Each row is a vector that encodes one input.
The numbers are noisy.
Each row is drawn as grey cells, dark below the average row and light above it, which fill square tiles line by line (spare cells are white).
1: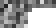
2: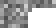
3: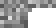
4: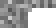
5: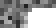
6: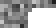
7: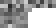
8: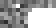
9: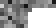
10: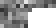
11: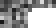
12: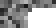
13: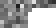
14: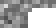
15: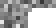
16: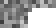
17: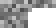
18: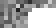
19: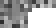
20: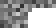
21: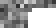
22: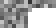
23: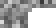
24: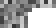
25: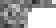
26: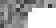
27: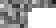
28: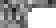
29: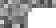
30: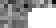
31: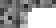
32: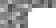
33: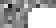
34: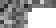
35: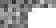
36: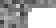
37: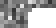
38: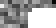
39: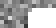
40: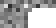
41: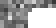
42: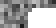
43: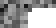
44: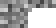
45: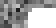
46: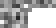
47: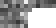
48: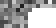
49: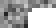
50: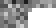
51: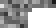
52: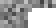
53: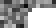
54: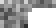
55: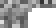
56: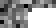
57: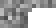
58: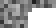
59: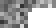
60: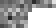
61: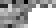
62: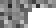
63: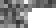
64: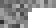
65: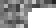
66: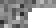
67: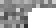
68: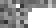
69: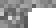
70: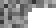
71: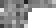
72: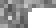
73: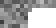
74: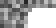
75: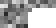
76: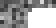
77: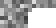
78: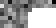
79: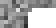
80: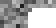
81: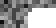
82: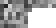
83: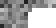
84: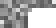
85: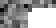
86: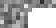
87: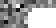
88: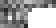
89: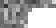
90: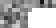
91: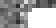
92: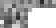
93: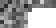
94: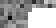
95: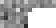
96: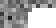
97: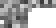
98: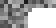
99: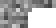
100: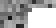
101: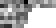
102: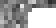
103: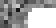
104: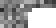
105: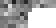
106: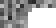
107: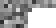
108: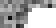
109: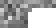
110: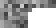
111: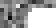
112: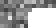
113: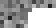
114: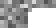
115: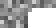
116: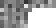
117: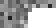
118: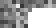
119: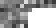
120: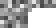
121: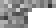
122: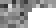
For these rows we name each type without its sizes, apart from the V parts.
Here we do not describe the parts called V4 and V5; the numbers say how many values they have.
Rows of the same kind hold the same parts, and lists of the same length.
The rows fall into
3 kinds.
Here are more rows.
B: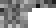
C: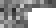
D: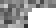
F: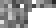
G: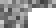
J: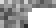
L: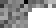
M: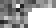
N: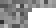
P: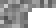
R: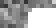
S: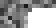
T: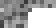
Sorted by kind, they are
B, C, F, S
D, J, M, N, P, T
G, L, R

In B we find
three true/false values and a value of V4.
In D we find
a point on each of two circles and three true/false values.
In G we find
a point on a circle, three true/false values and a value of V5.
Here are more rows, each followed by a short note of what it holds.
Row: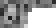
three true/false values and a value of V4
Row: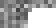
a point on each of two circles and three true/false values
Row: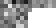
a point on each of two circles and three true/false values
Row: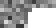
a point on a circle, three true/false values and a value of V5
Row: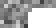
a point on each of two circles and three true/false values
